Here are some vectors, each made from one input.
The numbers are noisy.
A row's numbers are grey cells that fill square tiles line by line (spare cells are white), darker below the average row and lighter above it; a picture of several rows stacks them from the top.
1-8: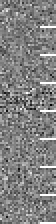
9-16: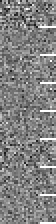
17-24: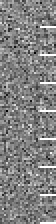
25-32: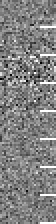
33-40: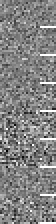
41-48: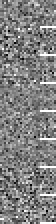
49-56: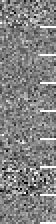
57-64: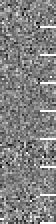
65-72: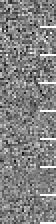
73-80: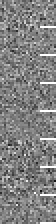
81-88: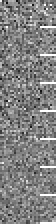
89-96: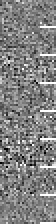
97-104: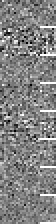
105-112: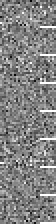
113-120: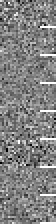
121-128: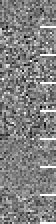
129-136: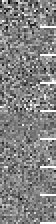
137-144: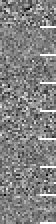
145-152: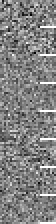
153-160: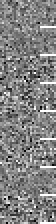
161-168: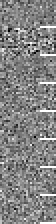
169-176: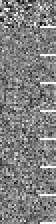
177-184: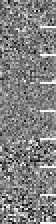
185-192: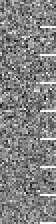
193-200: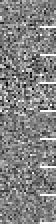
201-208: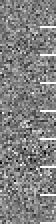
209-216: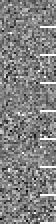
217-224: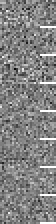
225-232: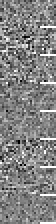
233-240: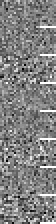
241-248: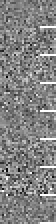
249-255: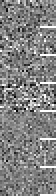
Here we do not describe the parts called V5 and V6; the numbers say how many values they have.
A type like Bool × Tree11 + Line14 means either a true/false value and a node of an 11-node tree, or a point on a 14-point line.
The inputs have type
Bool × Bool × Bool × (Tree7 + Tree10) + List2(V5) × V6.
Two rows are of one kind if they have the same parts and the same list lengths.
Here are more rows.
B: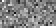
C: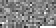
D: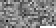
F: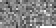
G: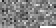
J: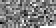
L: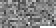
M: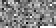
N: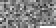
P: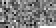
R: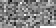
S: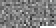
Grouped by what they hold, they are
B
C, F, G, M
D, L, P
J, S
N, R

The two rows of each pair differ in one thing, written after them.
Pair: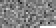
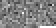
the value of V6
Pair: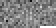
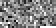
the value of V5 in item 2 of the list
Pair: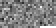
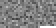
the value of V5 in item 1 of the list
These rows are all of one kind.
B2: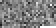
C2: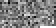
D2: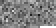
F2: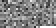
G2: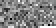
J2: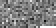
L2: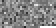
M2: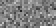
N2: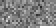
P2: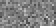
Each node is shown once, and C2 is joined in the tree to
J2 and N2.
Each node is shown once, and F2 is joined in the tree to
M2.
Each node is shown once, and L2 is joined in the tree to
G2.
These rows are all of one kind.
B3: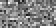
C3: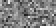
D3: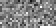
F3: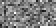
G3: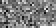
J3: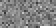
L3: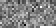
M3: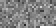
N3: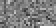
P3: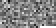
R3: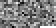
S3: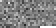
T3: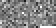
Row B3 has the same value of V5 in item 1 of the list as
G3, J3, N3 and T3.
